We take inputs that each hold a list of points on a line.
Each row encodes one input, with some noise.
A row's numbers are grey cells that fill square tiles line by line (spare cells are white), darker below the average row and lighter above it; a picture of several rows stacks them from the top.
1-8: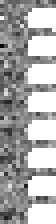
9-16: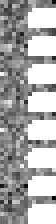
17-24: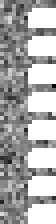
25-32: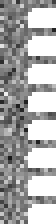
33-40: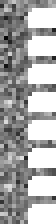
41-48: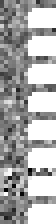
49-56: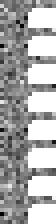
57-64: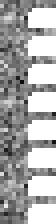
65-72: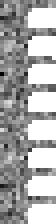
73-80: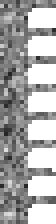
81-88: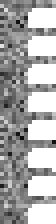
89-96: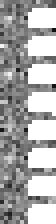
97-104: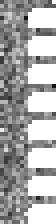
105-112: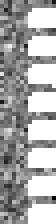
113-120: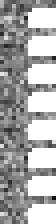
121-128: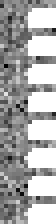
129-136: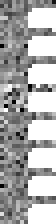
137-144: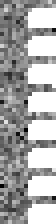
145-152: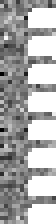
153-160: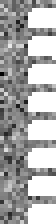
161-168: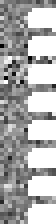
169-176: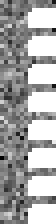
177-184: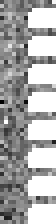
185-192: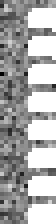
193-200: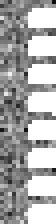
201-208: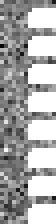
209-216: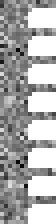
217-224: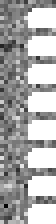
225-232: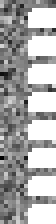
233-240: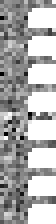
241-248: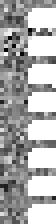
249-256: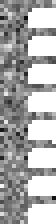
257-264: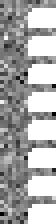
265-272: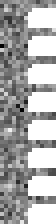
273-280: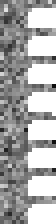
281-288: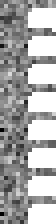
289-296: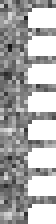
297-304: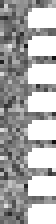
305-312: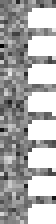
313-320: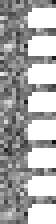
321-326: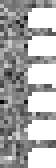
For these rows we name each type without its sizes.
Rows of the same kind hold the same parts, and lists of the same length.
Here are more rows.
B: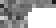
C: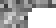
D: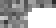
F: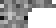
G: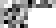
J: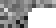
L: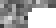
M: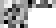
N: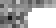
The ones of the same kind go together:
B, D, N
C, F, J, L
G, M

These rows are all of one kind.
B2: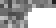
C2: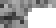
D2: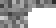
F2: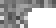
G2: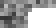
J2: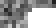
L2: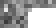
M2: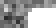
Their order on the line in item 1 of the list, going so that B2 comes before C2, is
J2, B2, D2, F2, C2, G2, L2, M2.
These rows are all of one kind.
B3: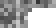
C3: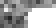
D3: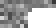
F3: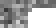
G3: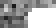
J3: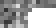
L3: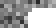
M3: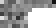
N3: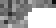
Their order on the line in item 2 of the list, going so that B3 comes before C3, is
B3, J3, F3, N3, G3, L3, C3, D3, M3.
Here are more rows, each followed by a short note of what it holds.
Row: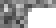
a list of two items
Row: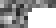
a list of one item
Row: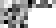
the empty list
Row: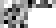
the empty list
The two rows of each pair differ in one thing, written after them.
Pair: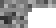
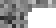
the place on the line in item 2 of the list
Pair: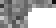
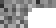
the place on the line in item 1 of the list
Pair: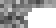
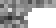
the place on the line in item 2 of the list
